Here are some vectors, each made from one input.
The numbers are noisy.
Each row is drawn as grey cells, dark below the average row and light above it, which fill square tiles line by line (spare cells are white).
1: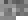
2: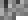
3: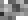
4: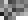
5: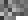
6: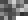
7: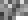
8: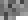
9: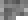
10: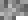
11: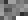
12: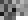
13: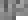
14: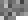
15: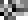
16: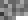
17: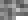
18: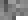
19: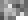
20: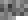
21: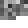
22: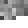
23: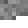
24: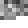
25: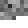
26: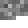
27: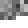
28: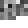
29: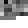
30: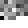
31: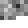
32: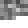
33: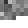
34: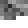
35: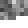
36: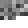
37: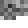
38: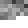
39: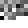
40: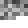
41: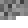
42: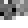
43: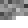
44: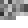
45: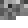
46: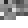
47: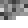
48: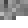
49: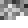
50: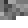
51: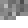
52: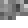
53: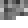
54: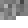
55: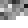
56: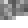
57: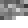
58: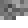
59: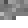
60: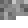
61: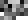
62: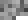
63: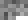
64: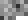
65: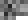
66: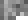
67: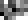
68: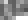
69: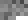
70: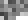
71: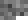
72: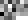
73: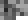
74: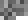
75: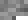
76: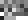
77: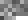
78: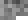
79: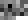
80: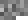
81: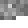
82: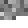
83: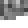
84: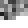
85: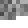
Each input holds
a node of a 9-node tree and a true/false value.
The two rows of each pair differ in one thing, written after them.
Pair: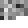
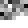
the node of the tree
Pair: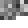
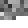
the node of the tree
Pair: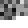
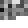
the node of the tree
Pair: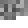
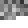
the node of the tree
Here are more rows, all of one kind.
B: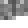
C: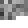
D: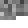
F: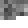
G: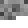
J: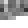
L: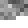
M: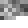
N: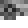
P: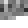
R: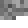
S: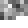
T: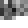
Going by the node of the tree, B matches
J, M, P and T.
